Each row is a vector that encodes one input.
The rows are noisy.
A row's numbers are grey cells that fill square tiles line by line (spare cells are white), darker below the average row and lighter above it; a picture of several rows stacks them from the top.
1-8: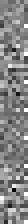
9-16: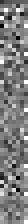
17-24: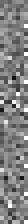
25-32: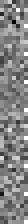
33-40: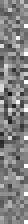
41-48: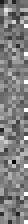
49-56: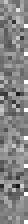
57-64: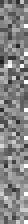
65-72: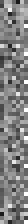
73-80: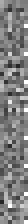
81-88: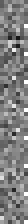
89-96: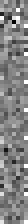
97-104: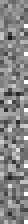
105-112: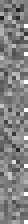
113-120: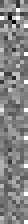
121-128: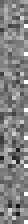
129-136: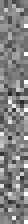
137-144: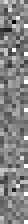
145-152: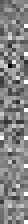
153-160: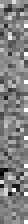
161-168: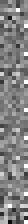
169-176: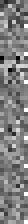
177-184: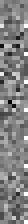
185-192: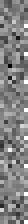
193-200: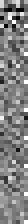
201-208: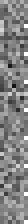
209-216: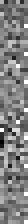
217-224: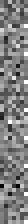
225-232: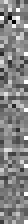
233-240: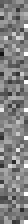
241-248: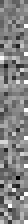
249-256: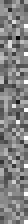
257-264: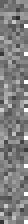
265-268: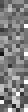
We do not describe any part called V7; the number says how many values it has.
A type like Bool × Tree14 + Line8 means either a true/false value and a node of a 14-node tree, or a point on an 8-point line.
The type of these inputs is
Bool × Bool × Bool × Bool × V7 + (Circle8 + Unit) × Line11 + Line9.
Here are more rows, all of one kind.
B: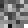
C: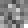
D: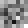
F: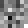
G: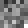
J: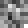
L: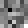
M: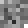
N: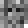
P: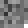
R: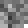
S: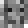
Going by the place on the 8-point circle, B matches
C, J, N and S.
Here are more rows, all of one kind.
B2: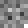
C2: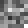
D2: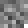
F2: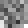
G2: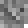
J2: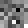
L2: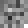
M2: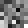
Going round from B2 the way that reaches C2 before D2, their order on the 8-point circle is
B2, C2, L2, J2, F2, M2, D2, G2.
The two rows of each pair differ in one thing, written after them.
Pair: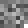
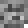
one of the four true/false values
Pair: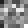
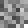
one of the four true/false values
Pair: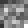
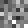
one of the four true/false values
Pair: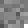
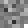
one of the four true/false values
